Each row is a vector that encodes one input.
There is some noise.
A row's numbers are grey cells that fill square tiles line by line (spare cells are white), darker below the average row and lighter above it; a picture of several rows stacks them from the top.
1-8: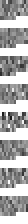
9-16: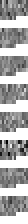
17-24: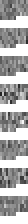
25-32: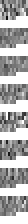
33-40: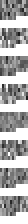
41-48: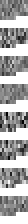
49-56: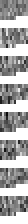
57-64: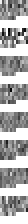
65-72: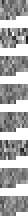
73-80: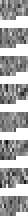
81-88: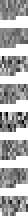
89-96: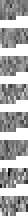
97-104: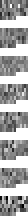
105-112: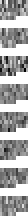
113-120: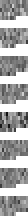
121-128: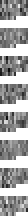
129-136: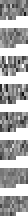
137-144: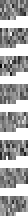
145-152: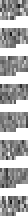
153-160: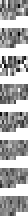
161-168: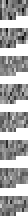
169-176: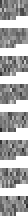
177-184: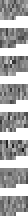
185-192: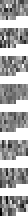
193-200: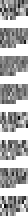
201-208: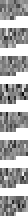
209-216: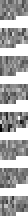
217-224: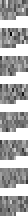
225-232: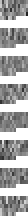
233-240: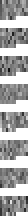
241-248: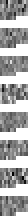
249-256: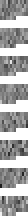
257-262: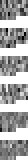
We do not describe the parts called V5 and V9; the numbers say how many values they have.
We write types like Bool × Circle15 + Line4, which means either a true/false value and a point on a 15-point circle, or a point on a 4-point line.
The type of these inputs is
(Bool × Bool × Bool + V9) × V5 + List2(Line7).
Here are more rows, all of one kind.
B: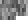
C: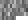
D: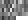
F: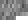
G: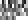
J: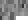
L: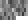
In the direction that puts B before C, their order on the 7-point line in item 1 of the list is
L, B, G, F, J, C, D.
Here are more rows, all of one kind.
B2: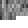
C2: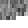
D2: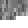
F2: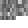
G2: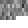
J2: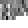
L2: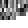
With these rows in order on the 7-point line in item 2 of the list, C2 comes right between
B2 and F2.
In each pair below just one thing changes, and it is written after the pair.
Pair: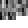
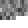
the place on the 7-point line in item 1 of the list
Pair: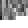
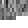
the place on the 7-point line in item 1 of the list
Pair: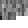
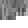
the place on the 7-point line in item 2 of the list
